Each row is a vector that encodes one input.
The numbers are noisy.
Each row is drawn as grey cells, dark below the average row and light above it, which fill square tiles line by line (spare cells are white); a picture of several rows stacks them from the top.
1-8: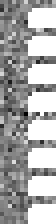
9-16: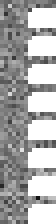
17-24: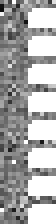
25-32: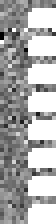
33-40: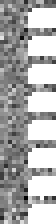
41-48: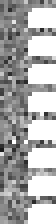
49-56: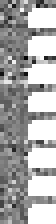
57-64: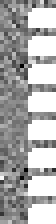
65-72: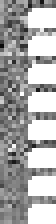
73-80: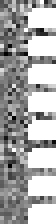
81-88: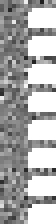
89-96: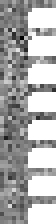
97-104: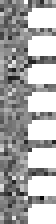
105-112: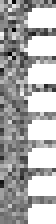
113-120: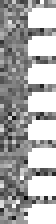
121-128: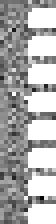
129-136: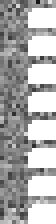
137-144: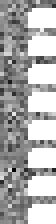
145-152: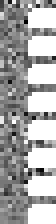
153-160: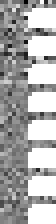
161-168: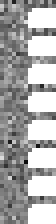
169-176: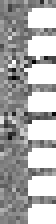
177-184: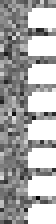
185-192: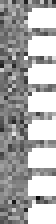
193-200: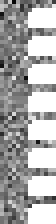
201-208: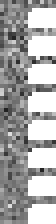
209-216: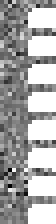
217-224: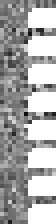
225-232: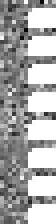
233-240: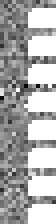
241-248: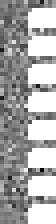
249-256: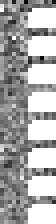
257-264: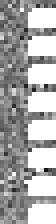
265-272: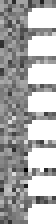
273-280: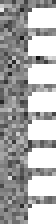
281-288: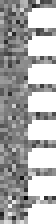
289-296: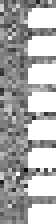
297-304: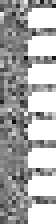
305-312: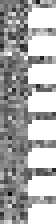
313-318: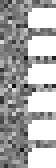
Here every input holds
either a point on a 10-point line, or three true/false values.
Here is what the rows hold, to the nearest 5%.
About 40% of them hold a point on a 10-point line. The rest hold three true/false values.
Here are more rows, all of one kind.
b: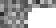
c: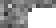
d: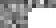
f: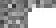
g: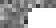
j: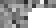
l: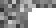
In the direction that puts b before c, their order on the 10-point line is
j, d, b, l, f, c, g.
